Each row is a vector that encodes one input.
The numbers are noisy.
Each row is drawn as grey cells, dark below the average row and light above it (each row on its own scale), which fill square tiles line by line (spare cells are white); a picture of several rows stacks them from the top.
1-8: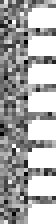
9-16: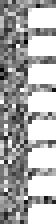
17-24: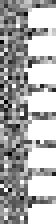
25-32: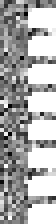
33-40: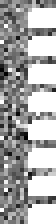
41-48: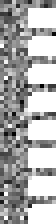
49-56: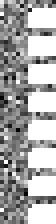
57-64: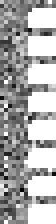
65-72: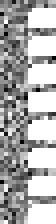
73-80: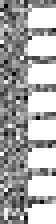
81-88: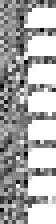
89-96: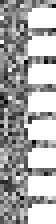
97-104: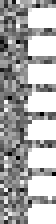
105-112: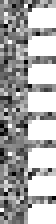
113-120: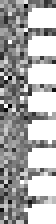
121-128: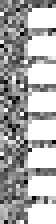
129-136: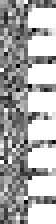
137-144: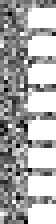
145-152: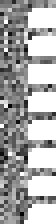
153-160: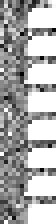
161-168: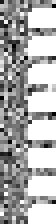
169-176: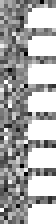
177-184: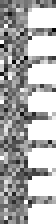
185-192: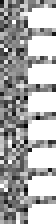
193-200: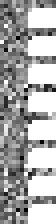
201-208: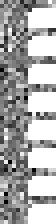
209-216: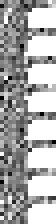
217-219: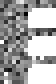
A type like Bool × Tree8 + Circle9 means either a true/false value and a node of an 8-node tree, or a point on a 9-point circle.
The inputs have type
Label5 × Label5 + Tree12.
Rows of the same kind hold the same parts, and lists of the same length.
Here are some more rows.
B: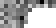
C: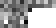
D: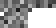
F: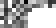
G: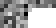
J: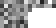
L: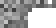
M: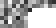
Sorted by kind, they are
B, D, F, G, M
C, J, L

